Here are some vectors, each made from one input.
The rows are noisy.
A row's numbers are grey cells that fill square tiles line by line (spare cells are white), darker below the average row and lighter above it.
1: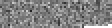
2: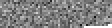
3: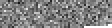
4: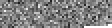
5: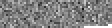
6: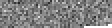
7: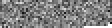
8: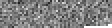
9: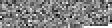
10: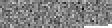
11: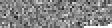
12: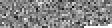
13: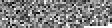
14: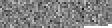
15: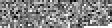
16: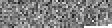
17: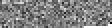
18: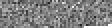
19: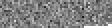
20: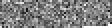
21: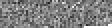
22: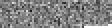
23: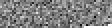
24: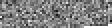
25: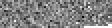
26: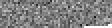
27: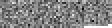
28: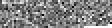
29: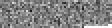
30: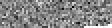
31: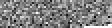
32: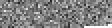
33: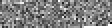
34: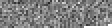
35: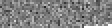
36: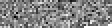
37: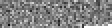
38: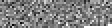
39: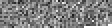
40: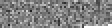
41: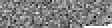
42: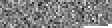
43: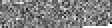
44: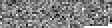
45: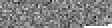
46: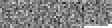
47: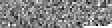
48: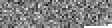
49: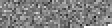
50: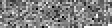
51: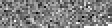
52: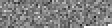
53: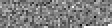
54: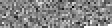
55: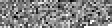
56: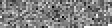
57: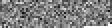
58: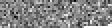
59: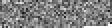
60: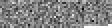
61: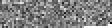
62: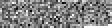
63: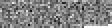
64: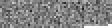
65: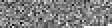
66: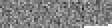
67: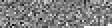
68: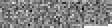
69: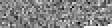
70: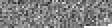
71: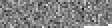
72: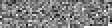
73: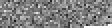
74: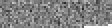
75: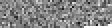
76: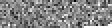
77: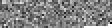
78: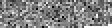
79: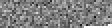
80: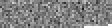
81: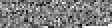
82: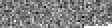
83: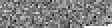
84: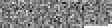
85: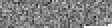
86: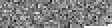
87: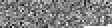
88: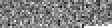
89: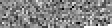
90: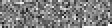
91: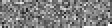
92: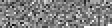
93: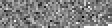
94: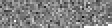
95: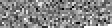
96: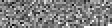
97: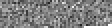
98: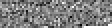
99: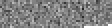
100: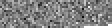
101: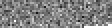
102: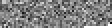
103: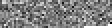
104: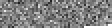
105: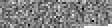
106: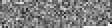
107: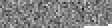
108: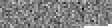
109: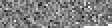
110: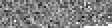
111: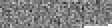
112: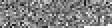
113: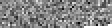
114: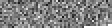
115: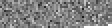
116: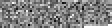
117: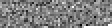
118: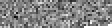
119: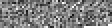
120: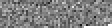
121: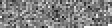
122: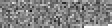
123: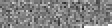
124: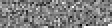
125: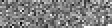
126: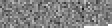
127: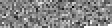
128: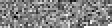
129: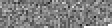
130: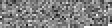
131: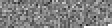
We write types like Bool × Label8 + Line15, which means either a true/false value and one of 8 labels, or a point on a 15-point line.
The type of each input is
Label6.
